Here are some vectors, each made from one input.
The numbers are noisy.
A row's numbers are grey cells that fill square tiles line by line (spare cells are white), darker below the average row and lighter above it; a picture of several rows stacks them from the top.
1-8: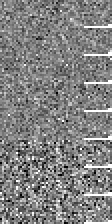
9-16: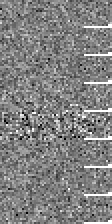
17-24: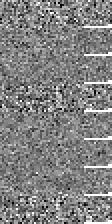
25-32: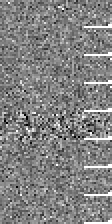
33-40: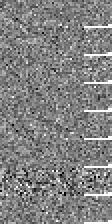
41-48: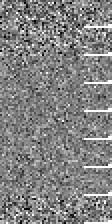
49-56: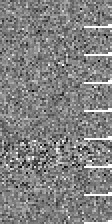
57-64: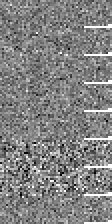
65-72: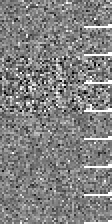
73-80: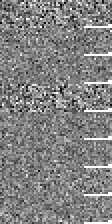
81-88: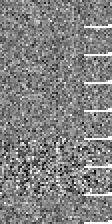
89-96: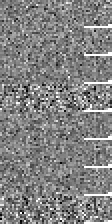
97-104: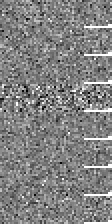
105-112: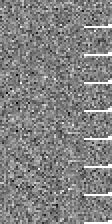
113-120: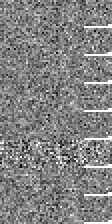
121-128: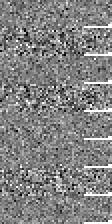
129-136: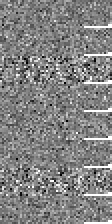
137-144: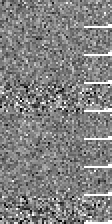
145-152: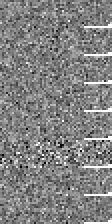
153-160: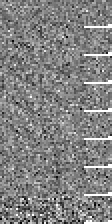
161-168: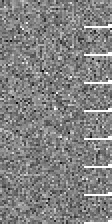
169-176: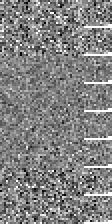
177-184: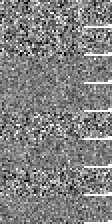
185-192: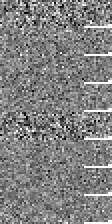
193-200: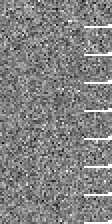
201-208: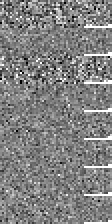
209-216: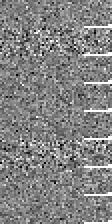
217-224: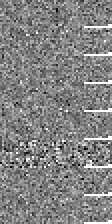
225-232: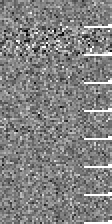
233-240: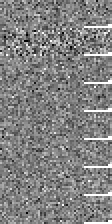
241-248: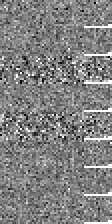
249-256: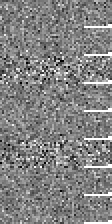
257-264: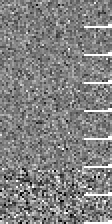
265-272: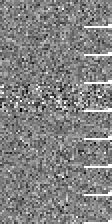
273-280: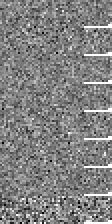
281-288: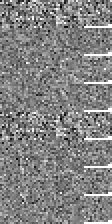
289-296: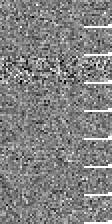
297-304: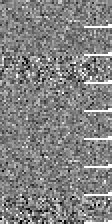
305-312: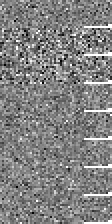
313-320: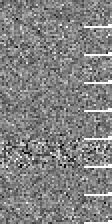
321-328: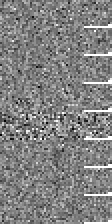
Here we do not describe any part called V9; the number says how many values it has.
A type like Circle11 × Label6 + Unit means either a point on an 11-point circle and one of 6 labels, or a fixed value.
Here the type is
Circle8 × Line8 + (Tree16 + Unit) × V9.
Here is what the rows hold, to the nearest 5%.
About 20% of them hold a point on an 8-point circle and a point on an 8-point line. The rest hold a value of V9, together with either a fixed value, or a node of a 16-node tree.
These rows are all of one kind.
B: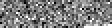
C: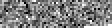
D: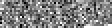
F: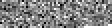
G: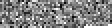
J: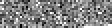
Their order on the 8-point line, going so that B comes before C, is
D, J, B, C, F, G.
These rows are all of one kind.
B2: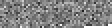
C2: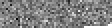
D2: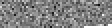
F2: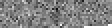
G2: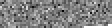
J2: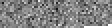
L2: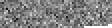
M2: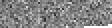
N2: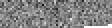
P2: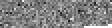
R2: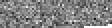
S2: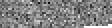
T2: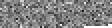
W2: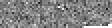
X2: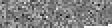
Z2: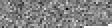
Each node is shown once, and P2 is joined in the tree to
Z2.
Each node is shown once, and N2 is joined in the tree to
C2, F2 and Z2.
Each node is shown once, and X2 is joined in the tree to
S2.
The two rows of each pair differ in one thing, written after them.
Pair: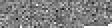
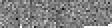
the node of the tree
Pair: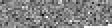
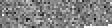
the value of V9
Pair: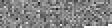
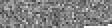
the value of V9
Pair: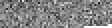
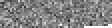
the value of V9
